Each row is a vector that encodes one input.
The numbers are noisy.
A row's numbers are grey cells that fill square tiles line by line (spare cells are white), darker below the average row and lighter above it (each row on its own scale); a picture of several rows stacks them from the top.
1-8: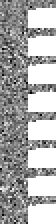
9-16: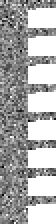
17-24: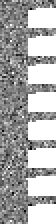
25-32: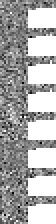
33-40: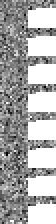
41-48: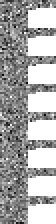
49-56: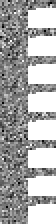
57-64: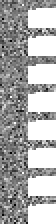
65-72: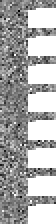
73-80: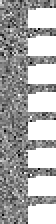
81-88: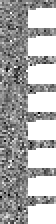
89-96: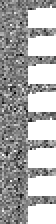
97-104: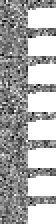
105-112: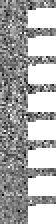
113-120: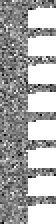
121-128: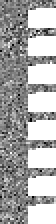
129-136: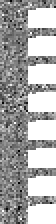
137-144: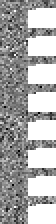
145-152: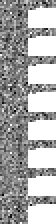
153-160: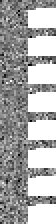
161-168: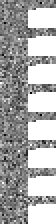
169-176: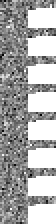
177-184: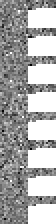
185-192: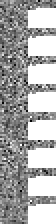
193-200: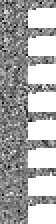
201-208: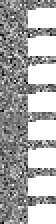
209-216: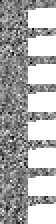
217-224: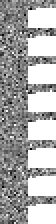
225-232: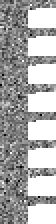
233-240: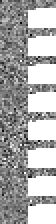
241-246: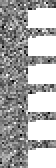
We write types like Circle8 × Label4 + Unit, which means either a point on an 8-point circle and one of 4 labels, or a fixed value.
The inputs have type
Line6 + Line7 × Tree8 × (Tree8 + Unit).
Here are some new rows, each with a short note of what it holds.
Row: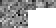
a point on a 7-point line and a node of each of two 8-node trees
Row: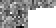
a point on a 7-point line and a node of an 8-node tree
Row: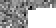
a point on a 7-point line and a node of an 8-node tree
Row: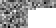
a point on a 7-point line and a node of each of two 8-node trees
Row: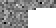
a point on a 6-point line
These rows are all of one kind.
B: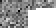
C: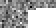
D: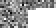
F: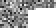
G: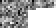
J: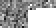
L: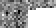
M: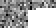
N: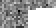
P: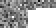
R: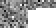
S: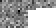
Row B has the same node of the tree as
J, M, P and R.
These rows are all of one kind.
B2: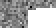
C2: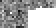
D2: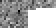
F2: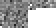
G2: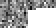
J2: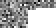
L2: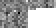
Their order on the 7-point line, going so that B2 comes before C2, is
J2, G2, B2, F2, L2, C2, D2.
